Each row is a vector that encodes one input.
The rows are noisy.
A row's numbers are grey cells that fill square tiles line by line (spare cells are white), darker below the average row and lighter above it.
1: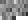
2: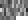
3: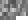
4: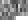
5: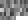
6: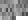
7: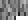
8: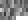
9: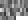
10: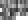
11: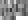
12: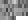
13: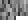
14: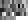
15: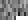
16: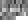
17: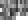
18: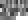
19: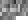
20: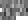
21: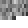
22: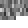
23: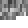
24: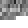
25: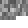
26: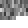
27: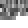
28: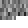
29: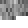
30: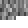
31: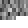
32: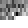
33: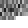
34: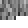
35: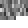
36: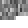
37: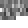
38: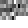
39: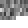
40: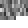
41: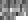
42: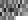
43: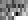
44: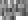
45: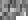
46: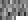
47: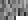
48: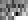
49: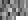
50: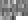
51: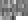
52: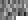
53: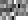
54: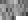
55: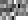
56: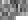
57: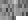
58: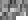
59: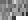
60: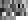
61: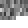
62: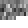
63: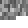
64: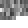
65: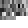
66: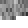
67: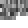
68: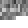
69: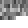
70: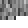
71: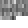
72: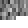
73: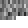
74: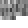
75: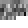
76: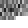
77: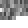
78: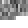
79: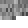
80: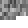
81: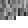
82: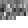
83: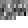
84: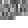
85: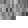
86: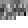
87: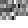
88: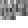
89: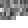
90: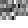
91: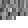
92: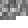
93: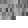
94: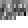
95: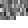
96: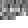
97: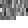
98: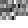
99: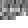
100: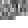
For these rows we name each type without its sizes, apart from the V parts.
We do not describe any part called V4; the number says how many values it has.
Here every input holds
a value of V4, together with a list of points on a line.
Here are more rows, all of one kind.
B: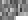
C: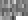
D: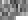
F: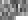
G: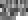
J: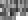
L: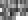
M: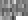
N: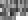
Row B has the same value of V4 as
D and F.
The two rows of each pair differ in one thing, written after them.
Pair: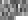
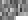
the place on the line in item 1 of the list
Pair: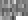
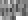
the place on the line in item 1 of the list
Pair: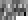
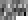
the place on the line in item 1 of the list
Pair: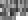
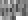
the value of V4
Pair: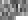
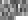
the place on the line in item 1 of the list
